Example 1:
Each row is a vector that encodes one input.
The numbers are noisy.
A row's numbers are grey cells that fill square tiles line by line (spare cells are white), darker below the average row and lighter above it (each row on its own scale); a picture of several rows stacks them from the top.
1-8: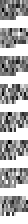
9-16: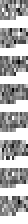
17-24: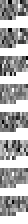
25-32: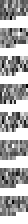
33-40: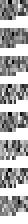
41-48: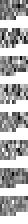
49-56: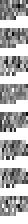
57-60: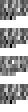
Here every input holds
four true/false values.
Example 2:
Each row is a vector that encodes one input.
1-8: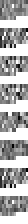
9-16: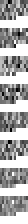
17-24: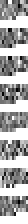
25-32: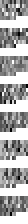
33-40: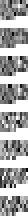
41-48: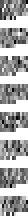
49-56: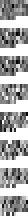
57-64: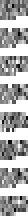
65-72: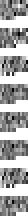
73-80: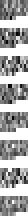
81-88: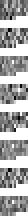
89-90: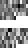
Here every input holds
four true/false values.
